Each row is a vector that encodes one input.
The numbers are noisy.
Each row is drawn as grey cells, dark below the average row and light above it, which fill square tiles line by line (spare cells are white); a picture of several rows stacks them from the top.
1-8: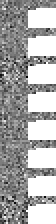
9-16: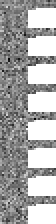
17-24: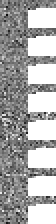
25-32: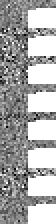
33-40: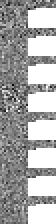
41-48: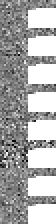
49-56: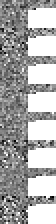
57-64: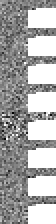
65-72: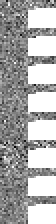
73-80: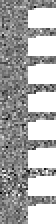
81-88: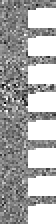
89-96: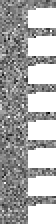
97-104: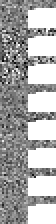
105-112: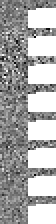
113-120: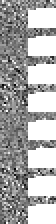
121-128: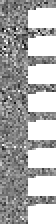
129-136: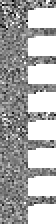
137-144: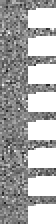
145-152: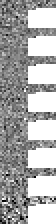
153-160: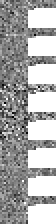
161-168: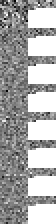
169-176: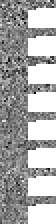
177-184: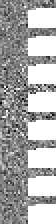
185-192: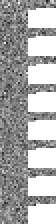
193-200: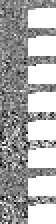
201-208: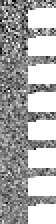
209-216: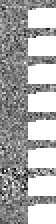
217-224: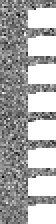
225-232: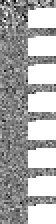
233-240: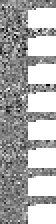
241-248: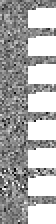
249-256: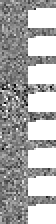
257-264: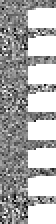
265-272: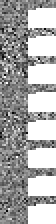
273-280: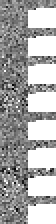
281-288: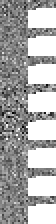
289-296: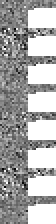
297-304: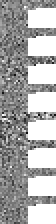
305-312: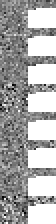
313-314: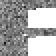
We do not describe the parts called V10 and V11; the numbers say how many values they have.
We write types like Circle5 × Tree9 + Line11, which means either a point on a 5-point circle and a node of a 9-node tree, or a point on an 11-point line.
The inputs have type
Label5 + (Line5 × Line6 + V11) × V10.
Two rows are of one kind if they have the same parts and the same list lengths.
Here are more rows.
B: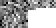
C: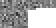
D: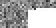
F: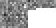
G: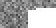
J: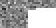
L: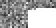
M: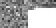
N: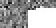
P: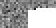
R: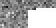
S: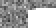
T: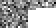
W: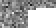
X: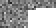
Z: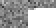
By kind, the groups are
B, T
C, D, F, G, J, L, M, S, Z
N, P, R, W, X

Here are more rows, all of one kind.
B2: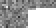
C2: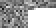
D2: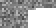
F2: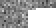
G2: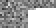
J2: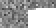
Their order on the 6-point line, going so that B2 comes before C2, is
G2, J2, F2, D2, B2, C2.
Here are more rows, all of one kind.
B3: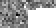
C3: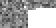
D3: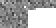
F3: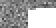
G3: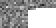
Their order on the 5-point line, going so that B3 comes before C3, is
B3, D3, G3, C3, F3.
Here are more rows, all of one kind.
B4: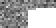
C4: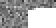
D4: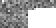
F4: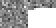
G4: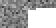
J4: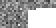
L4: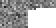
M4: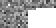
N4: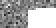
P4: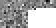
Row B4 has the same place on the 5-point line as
M4 and P4.
